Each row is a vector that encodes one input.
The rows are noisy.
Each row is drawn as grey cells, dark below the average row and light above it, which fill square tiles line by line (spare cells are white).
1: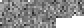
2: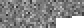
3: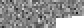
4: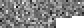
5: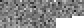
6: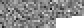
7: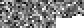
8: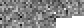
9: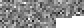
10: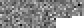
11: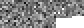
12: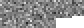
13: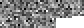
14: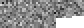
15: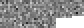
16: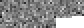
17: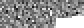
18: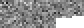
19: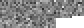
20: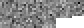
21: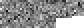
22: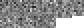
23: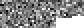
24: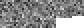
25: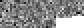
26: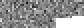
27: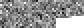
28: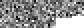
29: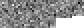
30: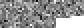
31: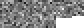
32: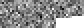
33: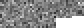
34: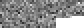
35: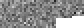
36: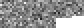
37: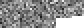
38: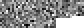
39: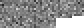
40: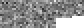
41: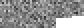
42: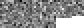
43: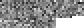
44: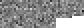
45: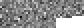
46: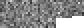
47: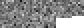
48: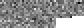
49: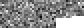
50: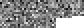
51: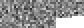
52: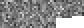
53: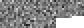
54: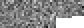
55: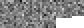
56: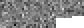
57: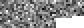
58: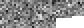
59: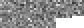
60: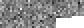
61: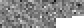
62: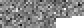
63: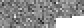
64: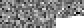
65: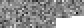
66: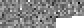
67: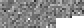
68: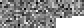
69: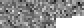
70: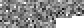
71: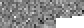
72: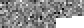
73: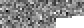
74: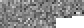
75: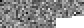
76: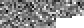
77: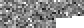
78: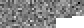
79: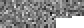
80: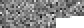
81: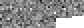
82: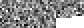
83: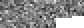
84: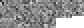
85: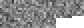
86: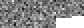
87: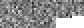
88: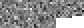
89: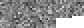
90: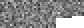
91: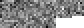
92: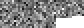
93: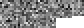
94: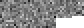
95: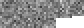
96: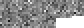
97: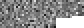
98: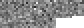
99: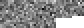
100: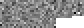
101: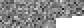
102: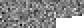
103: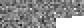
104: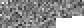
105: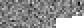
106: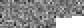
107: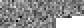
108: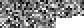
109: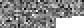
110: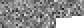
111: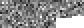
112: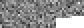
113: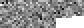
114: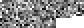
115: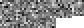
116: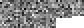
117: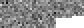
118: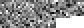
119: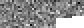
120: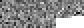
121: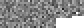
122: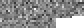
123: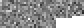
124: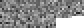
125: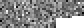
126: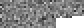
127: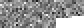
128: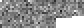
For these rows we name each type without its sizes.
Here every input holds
a list of points on a line.
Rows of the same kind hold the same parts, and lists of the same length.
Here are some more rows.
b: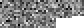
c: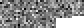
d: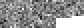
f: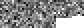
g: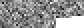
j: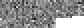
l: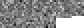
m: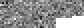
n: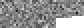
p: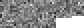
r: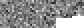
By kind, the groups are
b, c
d
f, l, p
g, j, m, n, r

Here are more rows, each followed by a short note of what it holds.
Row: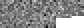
a list of one item
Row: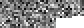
the empty list
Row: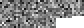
the empty list
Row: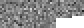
a list of two items
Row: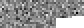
a list of three items
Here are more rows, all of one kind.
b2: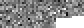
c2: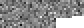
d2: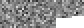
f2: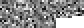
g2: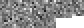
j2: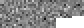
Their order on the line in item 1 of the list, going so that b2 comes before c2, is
b2, c2, j2, f2, g2, d2.
